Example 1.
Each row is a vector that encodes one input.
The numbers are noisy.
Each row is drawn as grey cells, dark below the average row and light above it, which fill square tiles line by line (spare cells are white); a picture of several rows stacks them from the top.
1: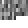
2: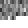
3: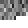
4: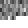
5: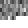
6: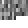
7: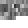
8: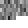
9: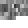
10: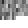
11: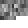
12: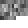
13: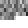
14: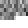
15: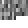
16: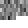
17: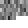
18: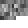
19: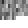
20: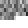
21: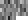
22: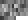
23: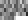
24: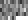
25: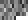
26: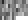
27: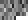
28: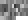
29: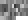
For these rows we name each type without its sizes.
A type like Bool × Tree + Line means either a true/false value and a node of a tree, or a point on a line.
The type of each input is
Bool × Bool × Bool.
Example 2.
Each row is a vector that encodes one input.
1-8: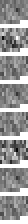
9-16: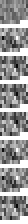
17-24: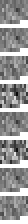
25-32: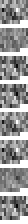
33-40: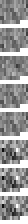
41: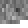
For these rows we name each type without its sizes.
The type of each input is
Line.
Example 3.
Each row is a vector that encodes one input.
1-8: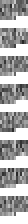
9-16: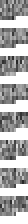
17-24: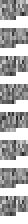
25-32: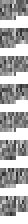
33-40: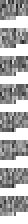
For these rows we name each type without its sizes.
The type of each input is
Bool × Bool × Bool.
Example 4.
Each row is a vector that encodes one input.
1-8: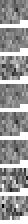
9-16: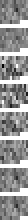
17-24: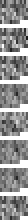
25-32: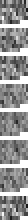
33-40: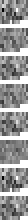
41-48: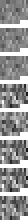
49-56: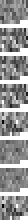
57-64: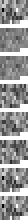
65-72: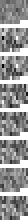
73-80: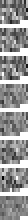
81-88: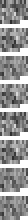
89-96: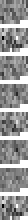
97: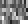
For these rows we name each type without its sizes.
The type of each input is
Line.
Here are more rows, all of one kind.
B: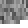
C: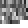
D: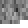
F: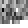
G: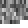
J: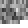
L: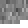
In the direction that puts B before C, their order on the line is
F, J, B, L, D, G, C.
